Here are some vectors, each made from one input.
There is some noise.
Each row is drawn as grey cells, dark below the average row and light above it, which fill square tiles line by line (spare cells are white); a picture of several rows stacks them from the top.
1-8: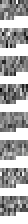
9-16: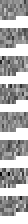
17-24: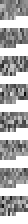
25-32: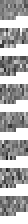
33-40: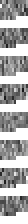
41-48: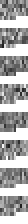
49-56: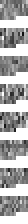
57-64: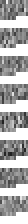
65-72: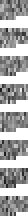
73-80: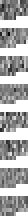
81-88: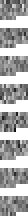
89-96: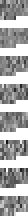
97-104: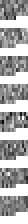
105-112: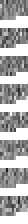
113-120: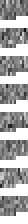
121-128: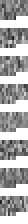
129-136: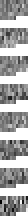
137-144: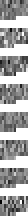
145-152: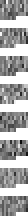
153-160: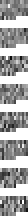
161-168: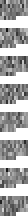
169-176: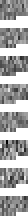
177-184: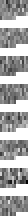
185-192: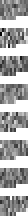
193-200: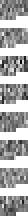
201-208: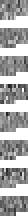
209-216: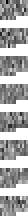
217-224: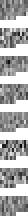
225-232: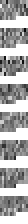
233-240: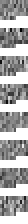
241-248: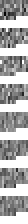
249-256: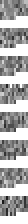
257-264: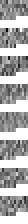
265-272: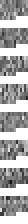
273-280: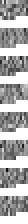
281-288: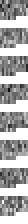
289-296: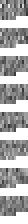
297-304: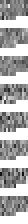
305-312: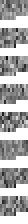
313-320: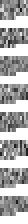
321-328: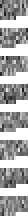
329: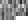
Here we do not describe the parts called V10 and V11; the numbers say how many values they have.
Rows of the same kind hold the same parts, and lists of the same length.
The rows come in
4 kinds.
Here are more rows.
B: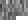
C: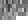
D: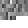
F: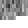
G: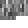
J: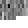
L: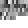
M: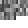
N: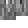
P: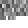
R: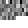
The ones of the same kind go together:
B, G, M, N, R
C, F, L
D, P
J

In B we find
one of 6 labels and one of 9 labels.
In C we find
a value of V10 and a value of V11.
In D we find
one of 6 labels, one of 9 labels, a value of V10 and a value of V11.
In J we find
a fixed value.
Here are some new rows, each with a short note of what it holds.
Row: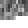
a value of V10 and a value of V11
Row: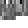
one of 6 labels and one of 9 labels
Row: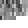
a value of V10 and a value of V11
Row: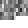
a value of V10 and a value of V11
